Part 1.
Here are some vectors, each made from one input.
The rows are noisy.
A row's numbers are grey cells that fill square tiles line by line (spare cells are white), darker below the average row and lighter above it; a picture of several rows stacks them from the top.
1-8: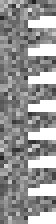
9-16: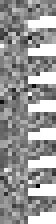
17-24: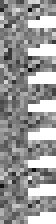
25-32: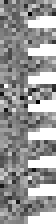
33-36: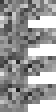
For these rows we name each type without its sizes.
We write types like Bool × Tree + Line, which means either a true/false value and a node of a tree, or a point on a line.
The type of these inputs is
Bool × Bool × Bool.
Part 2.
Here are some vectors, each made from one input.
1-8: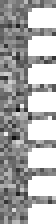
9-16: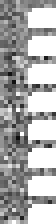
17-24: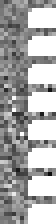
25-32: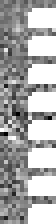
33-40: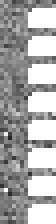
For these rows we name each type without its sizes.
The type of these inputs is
Label.
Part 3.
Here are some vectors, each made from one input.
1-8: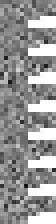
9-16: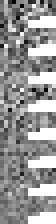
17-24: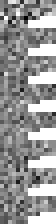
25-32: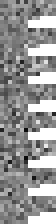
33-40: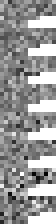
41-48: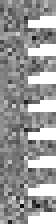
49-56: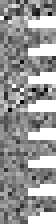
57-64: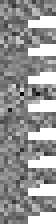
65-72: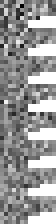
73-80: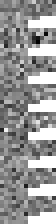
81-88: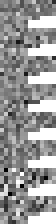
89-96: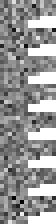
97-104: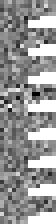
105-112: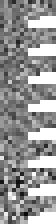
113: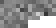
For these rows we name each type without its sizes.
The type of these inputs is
Tree.
